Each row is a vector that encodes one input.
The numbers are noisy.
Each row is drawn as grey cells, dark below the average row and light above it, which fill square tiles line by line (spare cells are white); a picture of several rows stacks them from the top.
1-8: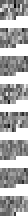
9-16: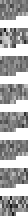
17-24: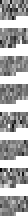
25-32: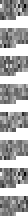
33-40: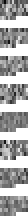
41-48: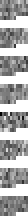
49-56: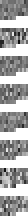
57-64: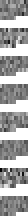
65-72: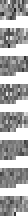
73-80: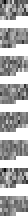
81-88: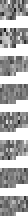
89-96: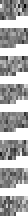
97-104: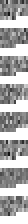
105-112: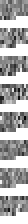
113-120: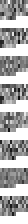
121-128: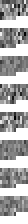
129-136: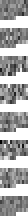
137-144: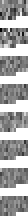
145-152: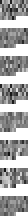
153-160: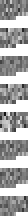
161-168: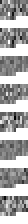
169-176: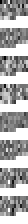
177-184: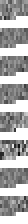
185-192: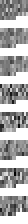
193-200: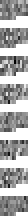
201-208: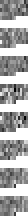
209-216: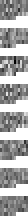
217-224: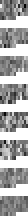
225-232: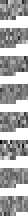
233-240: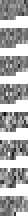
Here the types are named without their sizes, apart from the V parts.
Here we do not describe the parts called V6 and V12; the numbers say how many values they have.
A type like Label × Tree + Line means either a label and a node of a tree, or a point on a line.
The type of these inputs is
Line × (Line + V6) + V12.
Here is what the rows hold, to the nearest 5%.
About 65% of them hold a point on a line, together with either a point on a line, or a value of V6. The rest hold a value of V12.
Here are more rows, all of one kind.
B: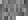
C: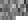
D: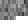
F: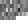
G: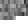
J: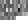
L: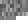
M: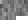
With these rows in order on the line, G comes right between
C and D.
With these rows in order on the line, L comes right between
F and M.
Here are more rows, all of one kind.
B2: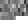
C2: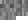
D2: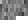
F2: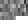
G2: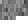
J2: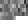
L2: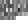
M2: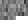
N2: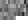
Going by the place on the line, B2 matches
F2 and J2.
